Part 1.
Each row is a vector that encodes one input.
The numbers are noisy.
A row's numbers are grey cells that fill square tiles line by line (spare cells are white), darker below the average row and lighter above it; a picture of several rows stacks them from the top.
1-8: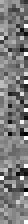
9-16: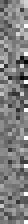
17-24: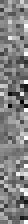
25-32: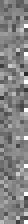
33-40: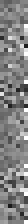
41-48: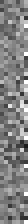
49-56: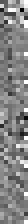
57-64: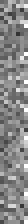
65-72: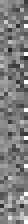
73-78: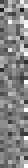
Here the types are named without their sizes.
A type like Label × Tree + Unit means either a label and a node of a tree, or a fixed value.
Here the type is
Line.
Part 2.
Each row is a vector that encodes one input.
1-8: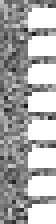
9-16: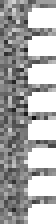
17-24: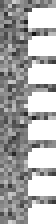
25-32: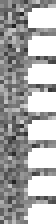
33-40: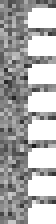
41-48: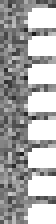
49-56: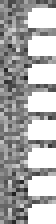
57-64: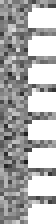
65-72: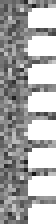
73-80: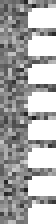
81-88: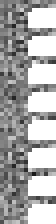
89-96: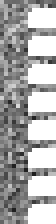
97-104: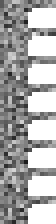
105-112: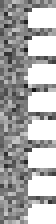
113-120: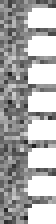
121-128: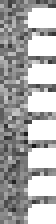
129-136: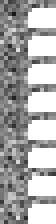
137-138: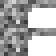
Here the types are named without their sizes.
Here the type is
Circle.
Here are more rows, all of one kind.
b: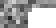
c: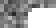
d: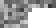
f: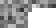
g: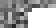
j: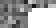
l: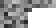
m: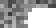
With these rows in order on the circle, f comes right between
b and d.
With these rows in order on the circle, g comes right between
j and l.
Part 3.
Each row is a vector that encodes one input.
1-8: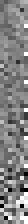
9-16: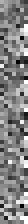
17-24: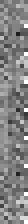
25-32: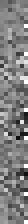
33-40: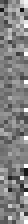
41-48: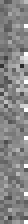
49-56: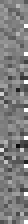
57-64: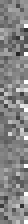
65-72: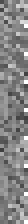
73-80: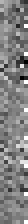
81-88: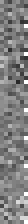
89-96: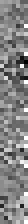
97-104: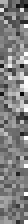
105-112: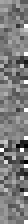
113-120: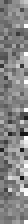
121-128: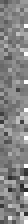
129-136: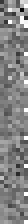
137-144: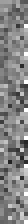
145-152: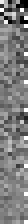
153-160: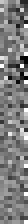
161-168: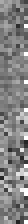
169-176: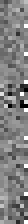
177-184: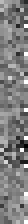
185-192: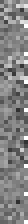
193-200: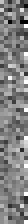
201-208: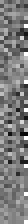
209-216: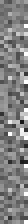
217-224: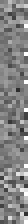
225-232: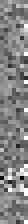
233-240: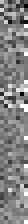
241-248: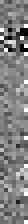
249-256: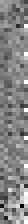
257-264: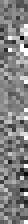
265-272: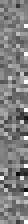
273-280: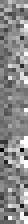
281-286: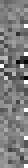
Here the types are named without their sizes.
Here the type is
Line.
